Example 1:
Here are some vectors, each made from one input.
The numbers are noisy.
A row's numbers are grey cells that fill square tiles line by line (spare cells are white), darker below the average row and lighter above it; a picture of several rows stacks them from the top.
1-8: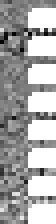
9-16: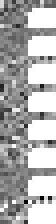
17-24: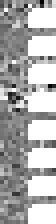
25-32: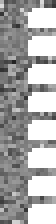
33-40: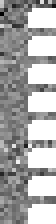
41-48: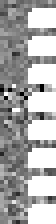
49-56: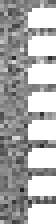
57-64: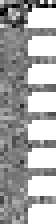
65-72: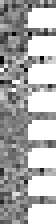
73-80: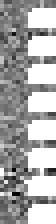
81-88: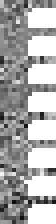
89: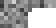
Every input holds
either a fixed value, or two labels (each one of 10).
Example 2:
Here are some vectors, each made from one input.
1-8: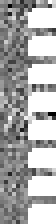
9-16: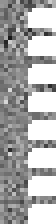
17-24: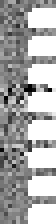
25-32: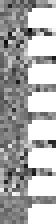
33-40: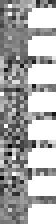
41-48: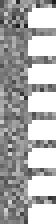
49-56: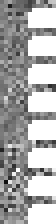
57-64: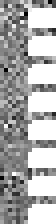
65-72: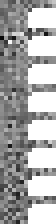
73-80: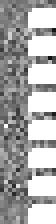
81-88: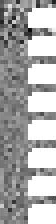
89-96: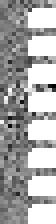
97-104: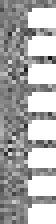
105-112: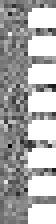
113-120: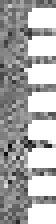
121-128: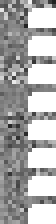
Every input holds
a node of a 14-node tree, together with either a point on a 17-point circle, or a fixed value.
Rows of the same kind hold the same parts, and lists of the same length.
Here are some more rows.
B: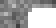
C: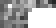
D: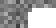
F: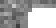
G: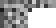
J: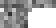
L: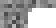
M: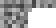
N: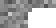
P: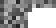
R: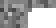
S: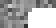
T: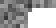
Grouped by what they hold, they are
B, D, F, L, P, R, T
C, G, J, M, N, S

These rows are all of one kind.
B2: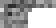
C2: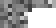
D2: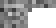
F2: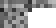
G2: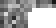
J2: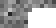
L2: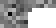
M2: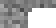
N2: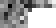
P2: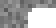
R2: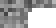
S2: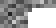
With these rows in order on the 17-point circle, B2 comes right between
C2 and M2.
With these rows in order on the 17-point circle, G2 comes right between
N2 and S2.
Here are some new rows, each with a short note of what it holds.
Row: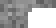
a point on a 17-point circle and a node of a 14-node tree
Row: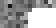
a node of a 14-node tree
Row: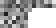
a point on a 17-point circle and a node of a 14-node tree
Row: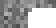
a node of a 14-node tree
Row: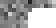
a node of a 14-node tree
